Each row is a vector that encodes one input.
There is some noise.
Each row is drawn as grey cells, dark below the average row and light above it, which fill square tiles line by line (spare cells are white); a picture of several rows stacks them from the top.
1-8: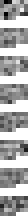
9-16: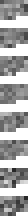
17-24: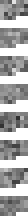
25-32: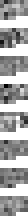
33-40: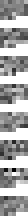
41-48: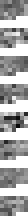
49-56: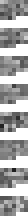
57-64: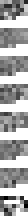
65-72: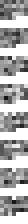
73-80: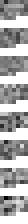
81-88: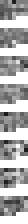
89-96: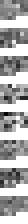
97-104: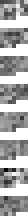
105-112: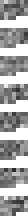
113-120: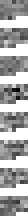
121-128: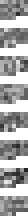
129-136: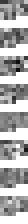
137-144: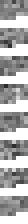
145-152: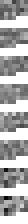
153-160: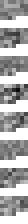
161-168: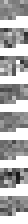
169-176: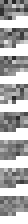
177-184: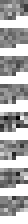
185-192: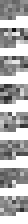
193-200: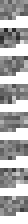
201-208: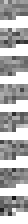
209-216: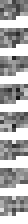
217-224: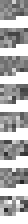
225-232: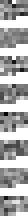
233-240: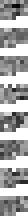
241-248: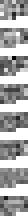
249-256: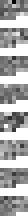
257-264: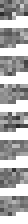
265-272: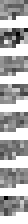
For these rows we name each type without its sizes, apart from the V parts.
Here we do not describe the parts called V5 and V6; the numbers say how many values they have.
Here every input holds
a true/false value and a value of V6, together with either a point on a line, or a value of V5.
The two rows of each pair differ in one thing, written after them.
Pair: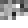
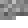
the true/false value
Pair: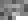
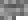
the true/false value
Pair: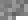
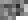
the value of V6
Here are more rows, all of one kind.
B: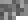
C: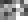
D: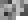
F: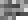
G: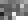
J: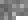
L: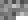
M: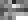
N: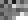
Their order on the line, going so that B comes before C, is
L, N, M, F, D, B, J, G, C.
